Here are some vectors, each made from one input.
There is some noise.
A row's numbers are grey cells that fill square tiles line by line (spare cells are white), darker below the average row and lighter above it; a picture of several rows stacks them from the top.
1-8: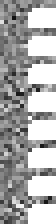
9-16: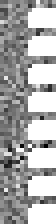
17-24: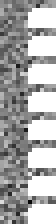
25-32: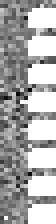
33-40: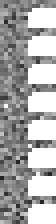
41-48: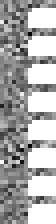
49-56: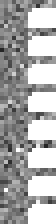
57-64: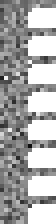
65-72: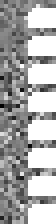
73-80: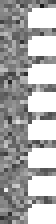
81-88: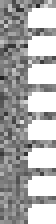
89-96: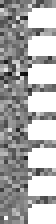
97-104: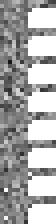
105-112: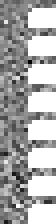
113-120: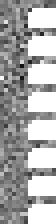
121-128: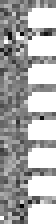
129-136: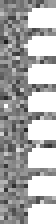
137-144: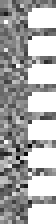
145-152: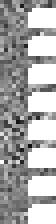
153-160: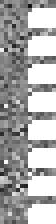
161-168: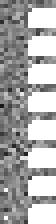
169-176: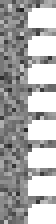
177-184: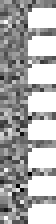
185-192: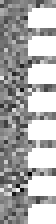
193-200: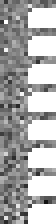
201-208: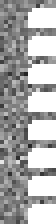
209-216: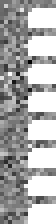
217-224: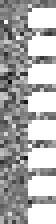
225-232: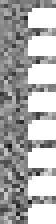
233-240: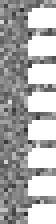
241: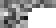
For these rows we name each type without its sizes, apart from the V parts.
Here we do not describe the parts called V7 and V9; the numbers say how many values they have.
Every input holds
a true/false value, together with either a point on a line, or a value of V7 and a value of V9.
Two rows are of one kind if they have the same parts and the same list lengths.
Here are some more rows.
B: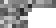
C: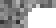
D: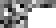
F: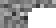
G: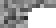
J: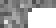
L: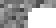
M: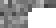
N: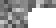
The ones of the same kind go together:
B, C, D, M, N
F, G, J, L

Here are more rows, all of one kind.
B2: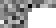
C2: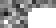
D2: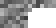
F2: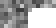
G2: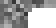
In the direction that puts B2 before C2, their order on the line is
B2, D2, F2, G2, C2.
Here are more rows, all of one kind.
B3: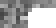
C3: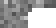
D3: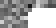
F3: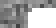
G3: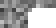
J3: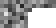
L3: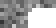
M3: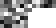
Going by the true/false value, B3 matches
F3 and L3.
